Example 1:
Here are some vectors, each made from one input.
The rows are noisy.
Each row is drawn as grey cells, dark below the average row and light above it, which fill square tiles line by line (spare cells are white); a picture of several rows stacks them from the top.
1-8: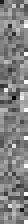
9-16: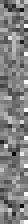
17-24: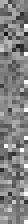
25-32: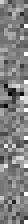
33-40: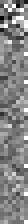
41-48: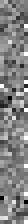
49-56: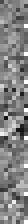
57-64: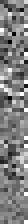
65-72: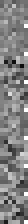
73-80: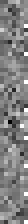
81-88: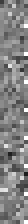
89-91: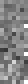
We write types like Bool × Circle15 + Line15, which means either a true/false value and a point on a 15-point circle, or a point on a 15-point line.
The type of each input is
Tree18.
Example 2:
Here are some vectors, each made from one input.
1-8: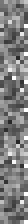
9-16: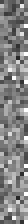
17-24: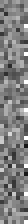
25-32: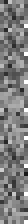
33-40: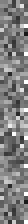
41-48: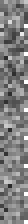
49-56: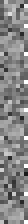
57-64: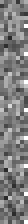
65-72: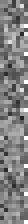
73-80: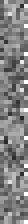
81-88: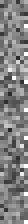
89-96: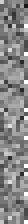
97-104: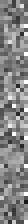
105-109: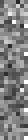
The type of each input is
Line13.
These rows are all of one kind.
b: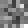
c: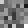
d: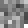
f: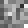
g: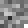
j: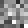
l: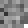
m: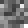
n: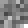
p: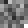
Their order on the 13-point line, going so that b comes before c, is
j, f, g, d, l, n, m, b, p, c.
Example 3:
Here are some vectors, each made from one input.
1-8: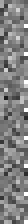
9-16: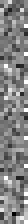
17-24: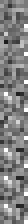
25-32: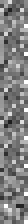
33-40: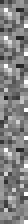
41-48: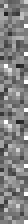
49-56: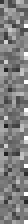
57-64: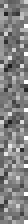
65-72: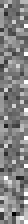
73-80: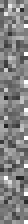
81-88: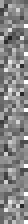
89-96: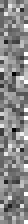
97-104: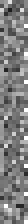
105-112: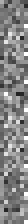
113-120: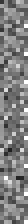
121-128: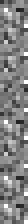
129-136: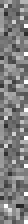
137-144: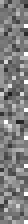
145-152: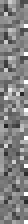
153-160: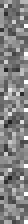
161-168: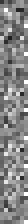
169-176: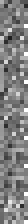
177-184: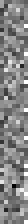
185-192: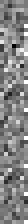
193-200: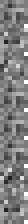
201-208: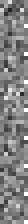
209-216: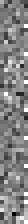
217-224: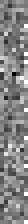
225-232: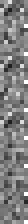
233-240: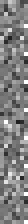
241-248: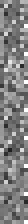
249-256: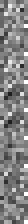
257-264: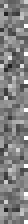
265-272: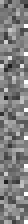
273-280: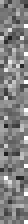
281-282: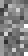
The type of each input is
Tree10 + Unit.
